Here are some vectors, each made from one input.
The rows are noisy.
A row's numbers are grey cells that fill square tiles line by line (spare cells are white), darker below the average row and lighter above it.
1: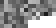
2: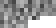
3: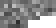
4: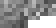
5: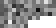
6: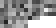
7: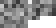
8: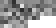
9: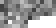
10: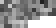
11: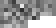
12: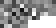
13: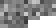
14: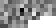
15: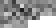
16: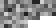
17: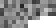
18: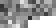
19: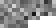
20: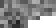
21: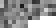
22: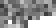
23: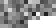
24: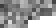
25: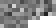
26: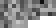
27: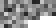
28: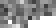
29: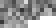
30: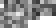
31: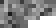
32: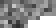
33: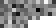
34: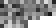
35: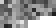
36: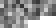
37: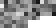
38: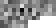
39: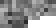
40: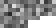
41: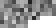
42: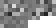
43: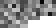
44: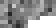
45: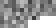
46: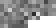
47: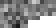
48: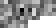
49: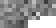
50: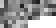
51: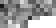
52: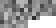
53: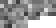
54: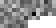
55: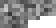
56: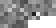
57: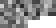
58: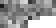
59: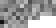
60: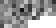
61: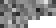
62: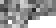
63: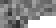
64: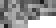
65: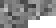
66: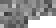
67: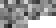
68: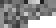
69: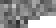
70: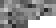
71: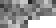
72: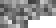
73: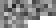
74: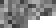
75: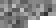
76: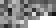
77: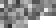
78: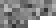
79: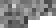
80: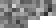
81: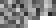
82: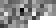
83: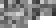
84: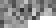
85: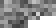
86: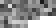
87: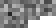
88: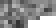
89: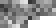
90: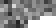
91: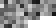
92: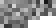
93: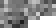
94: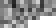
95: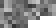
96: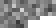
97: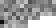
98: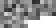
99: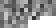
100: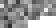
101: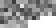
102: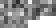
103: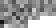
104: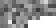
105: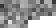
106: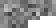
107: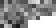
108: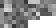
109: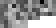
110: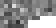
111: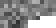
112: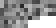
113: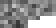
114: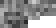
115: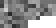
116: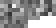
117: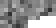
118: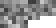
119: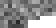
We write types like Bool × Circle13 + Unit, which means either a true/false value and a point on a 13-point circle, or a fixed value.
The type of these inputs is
Circle10 + Label5 + Tree11.
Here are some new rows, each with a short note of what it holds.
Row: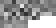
one of 5 labels
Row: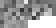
one of 5 labels
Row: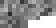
a point on a 10-point circle
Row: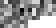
one of 5 labels
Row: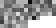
one of 5 labels
